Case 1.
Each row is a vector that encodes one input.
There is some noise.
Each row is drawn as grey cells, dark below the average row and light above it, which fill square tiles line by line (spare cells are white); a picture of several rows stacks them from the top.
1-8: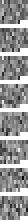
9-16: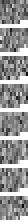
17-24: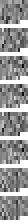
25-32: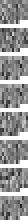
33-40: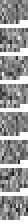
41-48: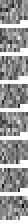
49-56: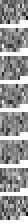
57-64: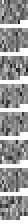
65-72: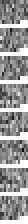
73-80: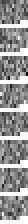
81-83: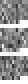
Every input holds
one of 12 labels.
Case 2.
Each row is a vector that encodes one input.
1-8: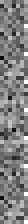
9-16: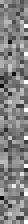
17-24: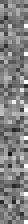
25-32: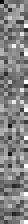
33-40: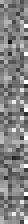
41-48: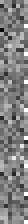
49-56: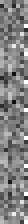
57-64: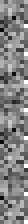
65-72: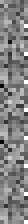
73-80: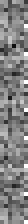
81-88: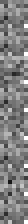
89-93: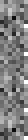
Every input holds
a point on a 9-point circle.
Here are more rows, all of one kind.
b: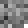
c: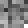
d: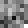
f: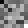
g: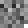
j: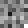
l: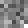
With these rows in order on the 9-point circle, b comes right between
d and f.
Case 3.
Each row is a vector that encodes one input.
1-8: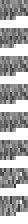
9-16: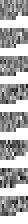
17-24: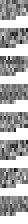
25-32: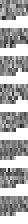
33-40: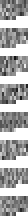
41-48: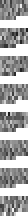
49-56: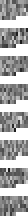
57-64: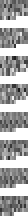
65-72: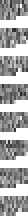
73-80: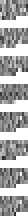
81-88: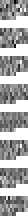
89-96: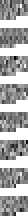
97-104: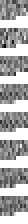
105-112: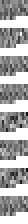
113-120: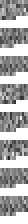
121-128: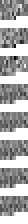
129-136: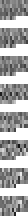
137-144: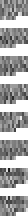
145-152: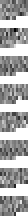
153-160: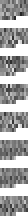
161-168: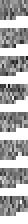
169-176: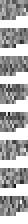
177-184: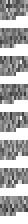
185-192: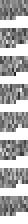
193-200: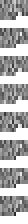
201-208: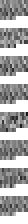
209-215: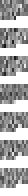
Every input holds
one of 9 labels.
